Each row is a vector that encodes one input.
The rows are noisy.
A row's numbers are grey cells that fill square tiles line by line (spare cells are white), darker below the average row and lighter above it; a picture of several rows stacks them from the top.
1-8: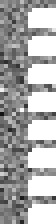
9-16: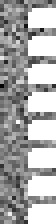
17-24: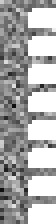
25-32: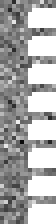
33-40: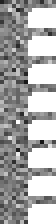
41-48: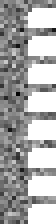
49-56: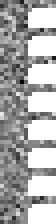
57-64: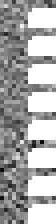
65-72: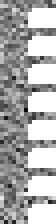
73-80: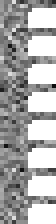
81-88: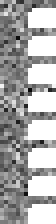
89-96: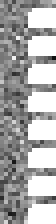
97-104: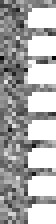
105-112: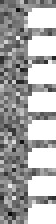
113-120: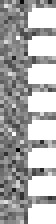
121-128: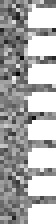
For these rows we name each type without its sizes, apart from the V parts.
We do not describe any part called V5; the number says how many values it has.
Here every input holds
four true/false values, together with either a node of a tree, or a value of V5.
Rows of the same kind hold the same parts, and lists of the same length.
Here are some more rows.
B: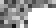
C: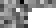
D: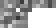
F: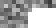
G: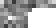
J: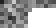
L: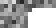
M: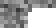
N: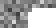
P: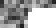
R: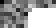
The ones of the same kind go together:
B, F, G, M, N
C, D, J, L, P, R

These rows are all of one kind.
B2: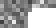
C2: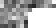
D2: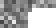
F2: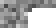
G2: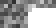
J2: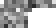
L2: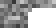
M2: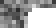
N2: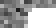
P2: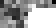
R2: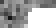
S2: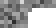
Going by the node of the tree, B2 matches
D2, J2 and N2.
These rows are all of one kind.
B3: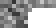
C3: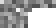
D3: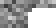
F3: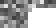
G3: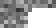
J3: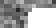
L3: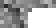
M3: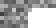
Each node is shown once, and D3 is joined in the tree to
B3 and M3.
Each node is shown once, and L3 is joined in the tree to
M3.
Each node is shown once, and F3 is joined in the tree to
J3.
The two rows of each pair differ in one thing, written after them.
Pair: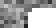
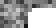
the value of V5
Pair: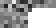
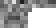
one of the four true/false values
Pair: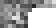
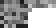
the value of V5
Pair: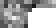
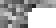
the value of V5
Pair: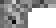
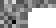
the value of V5
